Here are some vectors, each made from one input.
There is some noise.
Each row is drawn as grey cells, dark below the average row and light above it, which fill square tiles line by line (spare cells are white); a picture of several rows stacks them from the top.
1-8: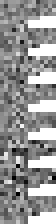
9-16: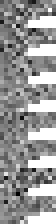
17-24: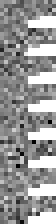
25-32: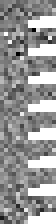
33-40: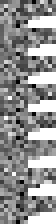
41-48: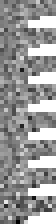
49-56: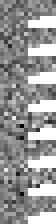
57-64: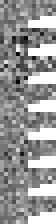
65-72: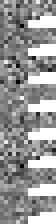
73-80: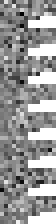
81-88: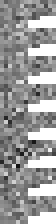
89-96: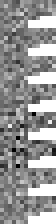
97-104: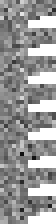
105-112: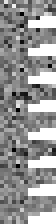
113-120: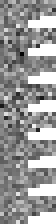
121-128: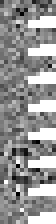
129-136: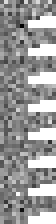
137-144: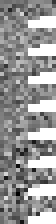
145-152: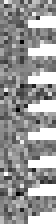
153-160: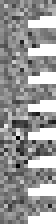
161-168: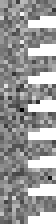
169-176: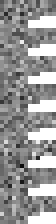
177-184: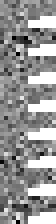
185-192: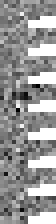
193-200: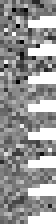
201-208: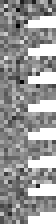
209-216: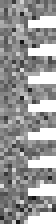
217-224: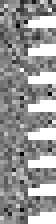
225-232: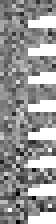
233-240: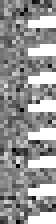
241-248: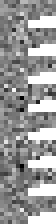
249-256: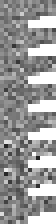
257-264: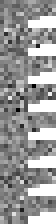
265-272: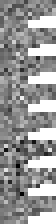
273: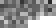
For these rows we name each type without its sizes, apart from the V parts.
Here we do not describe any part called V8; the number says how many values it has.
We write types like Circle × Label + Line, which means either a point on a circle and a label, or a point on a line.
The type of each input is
Label × List(Line) + Tree × V8.
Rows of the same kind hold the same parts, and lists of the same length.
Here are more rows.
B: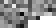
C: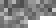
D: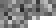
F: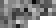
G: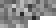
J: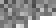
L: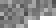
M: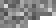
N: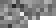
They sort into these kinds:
B
C, D, L, N
F
G, J, M

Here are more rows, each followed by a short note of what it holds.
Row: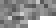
a label, together with a list of one item
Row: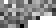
a label, together with the empty list
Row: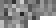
a label, together with a list of one item
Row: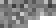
a label, together with a list of two items
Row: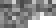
a label, together with a list of two items
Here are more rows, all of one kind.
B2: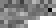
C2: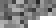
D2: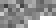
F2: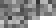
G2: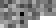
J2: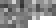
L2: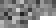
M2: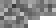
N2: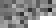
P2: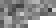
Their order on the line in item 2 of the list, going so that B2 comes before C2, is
B2, N2, C2, F2, M2, G2, L2, D2, J2, P2.
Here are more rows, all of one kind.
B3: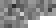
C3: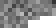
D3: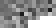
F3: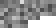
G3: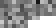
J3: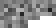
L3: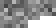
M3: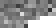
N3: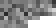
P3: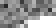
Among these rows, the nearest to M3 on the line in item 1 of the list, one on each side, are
D3 and G3.
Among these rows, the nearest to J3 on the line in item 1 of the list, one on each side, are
B3 and L3.
